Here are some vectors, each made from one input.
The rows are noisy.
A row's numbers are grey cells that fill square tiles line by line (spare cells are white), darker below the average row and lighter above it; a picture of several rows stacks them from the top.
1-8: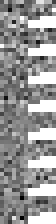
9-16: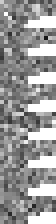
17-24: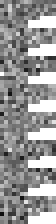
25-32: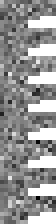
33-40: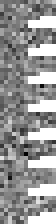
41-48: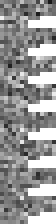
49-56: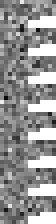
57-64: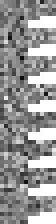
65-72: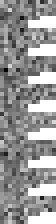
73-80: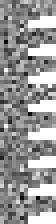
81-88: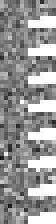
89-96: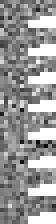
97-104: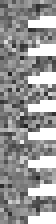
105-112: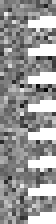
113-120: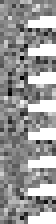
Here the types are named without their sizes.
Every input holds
a point on each of two lines, a node of a tree and a true/false value.
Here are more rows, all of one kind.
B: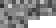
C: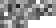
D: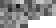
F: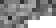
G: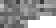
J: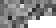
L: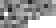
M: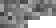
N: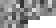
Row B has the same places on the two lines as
F and J.
